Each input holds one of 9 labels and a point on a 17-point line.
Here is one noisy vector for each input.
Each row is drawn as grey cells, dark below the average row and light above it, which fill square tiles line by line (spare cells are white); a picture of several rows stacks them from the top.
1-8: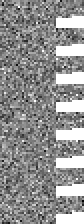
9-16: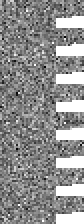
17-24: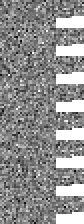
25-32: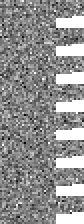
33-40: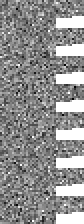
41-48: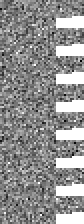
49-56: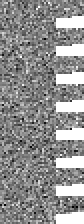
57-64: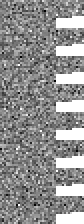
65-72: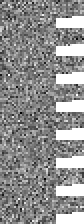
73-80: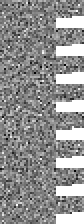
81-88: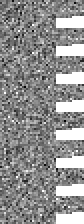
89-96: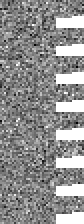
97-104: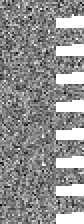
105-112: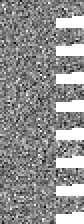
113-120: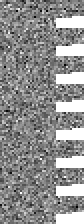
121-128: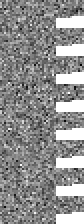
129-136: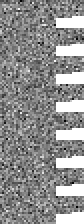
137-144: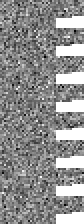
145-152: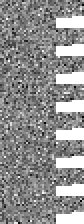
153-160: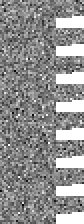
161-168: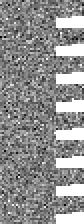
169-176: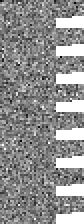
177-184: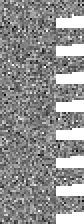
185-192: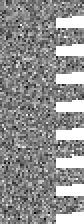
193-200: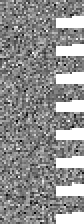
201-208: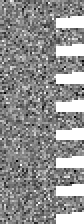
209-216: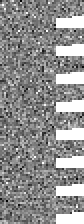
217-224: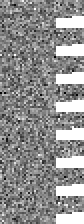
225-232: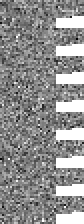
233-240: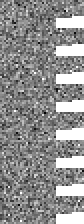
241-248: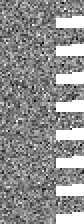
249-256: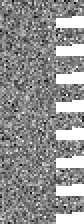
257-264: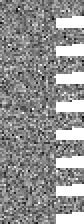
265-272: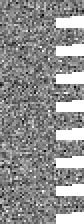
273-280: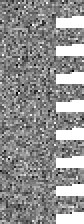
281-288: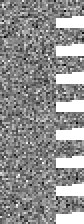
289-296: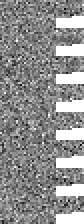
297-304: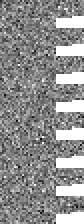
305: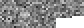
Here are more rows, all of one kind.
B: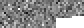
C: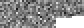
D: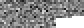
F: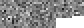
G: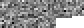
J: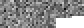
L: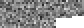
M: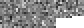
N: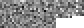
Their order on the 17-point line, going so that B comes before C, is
N, B, M, J, C, L, G, F, D.
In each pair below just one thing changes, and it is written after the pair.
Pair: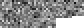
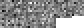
the place on the 17-point line
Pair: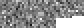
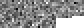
the label
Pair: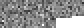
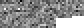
the place on the 17-point line
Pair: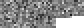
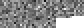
the label
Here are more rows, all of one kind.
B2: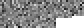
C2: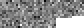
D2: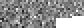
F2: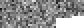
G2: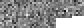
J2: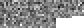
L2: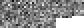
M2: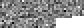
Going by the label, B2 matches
C2 and J2.
